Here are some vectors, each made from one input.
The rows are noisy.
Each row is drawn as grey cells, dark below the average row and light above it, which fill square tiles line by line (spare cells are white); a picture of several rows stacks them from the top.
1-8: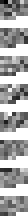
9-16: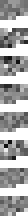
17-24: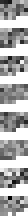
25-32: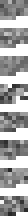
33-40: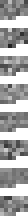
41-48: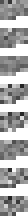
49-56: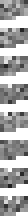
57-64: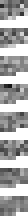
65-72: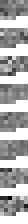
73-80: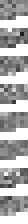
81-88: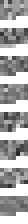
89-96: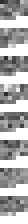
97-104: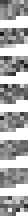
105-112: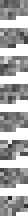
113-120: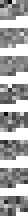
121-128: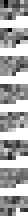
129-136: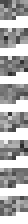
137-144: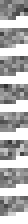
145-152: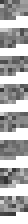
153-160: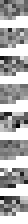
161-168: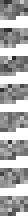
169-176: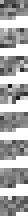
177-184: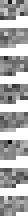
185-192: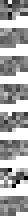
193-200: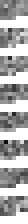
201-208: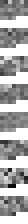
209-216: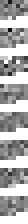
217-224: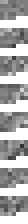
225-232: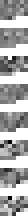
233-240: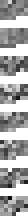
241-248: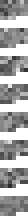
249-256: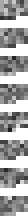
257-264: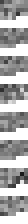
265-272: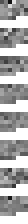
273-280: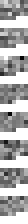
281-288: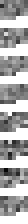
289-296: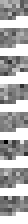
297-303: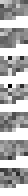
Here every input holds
a point on an 8-point line, together with either a fixed value, or four true/false values.
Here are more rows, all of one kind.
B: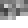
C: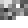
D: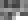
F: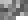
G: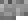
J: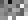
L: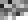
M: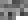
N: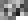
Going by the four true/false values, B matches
C and F.
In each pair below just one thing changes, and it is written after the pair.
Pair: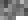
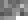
the place on the 8-point line
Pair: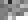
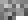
the place on the 8-point line
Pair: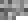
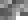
one of the four true/false values
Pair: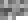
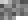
the place on the 8-point line
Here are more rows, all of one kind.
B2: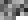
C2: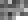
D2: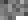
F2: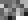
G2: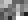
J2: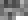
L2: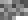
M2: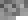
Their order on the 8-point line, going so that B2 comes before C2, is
D2, G2, M2, L2, B2, C2, F2, J2.
